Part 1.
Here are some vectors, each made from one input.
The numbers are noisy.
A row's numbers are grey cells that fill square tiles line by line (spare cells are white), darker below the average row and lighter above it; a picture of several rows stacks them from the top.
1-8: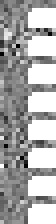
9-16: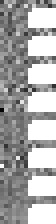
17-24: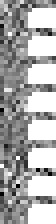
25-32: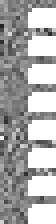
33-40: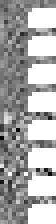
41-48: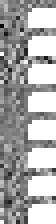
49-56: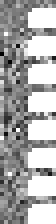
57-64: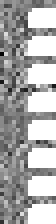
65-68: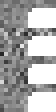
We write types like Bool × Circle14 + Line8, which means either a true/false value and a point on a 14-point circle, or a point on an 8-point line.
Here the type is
Tree10.
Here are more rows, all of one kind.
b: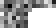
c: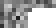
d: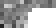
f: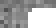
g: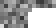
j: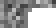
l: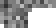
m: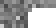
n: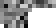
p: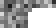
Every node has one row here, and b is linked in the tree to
n and p.
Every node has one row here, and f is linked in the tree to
j and p.
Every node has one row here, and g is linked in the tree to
n.
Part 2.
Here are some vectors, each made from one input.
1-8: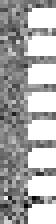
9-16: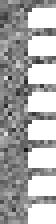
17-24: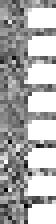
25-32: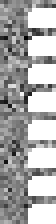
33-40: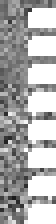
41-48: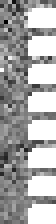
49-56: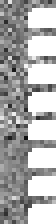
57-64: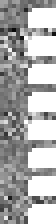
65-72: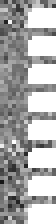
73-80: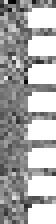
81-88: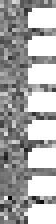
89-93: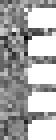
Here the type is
Bool × Bool × Bool × Bool.
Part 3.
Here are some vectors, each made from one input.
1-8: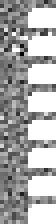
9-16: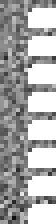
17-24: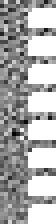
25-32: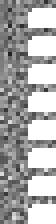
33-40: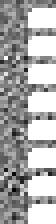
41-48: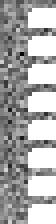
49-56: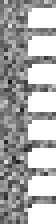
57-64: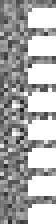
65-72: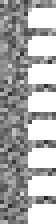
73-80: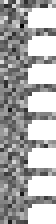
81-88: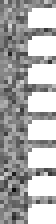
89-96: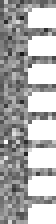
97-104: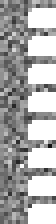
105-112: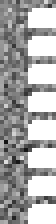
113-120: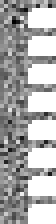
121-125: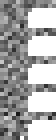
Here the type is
Bool × Bool × Bool.
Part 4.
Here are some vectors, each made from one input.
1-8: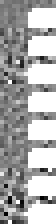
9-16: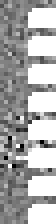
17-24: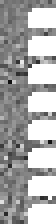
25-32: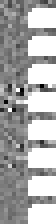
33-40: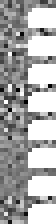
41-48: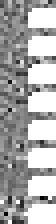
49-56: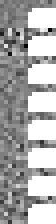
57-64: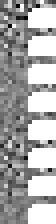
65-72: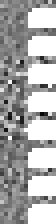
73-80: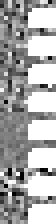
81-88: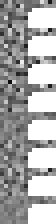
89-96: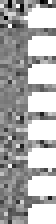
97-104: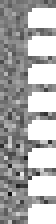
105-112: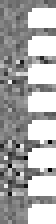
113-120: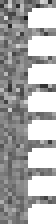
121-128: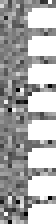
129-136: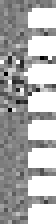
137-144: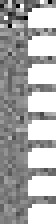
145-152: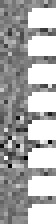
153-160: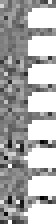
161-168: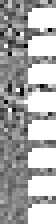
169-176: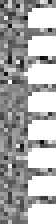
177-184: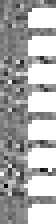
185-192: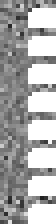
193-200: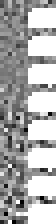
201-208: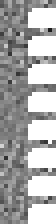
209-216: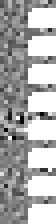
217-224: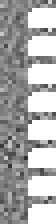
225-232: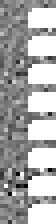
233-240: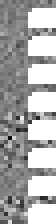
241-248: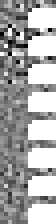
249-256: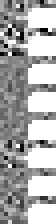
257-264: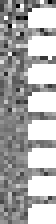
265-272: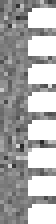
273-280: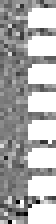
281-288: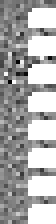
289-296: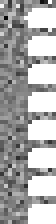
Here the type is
Line5.
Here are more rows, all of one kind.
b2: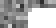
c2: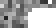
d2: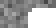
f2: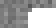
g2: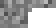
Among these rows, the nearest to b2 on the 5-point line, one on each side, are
f2 and g2.
